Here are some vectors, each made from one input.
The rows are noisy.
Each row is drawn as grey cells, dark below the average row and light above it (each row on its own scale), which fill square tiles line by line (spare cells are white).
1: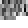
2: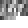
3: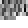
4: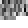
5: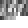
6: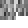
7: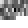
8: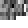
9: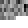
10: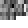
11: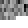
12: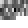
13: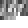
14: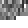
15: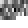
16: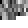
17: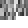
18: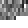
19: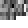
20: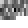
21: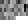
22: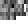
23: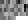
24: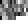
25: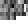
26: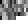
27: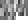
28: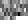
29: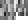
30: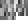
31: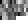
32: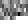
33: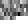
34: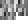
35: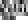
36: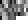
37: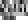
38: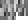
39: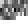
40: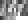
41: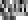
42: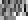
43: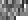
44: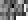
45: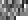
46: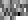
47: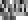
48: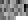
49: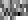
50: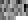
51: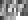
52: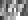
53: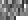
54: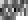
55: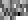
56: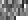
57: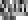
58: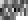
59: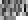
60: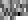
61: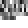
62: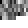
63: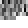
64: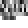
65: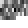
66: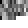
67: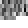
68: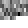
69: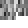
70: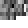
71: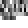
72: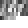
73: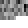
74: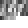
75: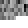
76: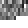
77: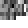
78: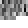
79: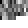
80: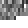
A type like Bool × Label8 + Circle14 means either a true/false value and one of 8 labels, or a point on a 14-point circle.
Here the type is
Circle10.
